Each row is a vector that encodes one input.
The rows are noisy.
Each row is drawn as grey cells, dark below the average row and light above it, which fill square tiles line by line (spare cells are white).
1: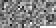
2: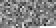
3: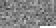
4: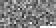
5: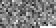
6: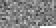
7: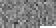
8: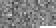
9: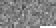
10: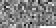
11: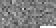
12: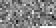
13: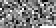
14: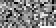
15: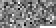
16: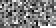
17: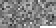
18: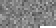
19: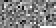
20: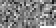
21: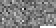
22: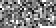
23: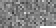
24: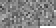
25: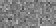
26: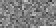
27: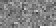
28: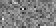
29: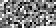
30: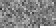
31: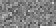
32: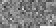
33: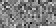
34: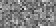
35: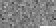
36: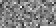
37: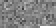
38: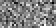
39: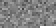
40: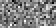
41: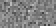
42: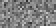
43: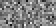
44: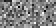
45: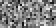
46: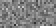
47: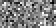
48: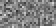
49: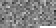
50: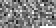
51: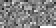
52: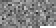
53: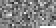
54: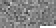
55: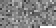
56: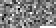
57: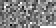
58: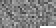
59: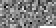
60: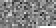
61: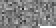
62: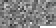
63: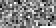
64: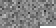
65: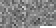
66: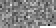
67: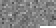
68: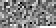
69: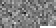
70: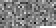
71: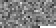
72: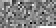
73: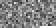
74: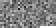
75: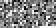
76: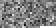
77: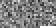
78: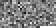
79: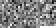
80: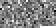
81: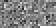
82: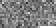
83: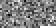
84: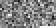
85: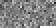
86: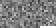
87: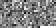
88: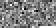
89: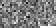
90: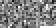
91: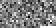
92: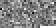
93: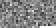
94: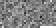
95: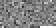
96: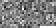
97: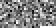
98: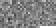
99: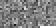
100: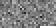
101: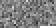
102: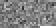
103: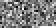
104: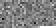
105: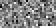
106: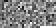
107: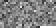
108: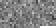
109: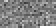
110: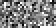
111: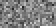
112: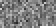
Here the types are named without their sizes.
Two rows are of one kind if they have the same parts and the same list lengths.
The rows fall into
4 kinds.
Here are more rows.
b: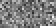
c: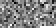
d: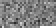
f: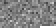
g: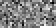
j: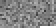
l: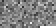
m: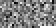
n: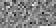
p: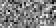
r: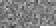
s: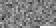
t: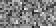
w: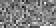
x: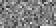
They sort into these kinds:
b
c, g, m, p
d, j, l, s, w
f, n, r, t, x

